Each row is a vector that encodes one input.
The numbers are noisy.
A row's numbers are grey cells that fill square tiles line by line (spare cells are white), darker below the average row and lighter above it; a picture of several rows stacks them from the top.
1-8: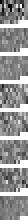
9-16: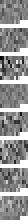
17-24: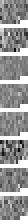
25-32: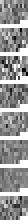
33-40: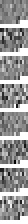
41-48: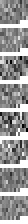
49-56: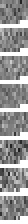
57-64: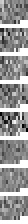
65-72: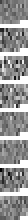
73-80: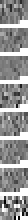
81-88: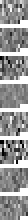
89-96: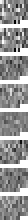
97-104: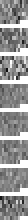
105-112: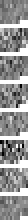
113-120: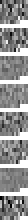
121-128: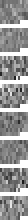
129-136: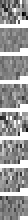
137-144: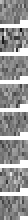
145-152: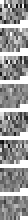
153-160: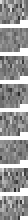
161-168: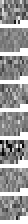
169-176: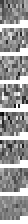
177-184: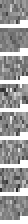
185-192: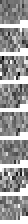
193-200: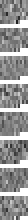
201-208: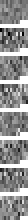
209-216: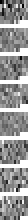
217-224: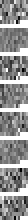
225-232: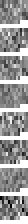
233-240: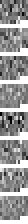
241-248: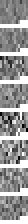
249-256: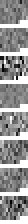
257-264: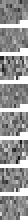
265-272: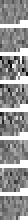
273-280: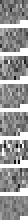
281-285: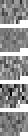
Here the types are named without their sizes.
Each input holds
a label, a node of a tree and five true/false values.
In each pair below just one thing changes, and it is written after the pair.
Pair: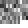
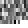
one of the five true/false values
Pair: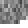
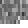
one of the five true/false values
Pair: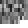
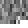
one of the five true/false values
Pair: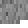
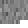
the node of the tree
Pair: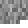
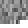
the node of the tree
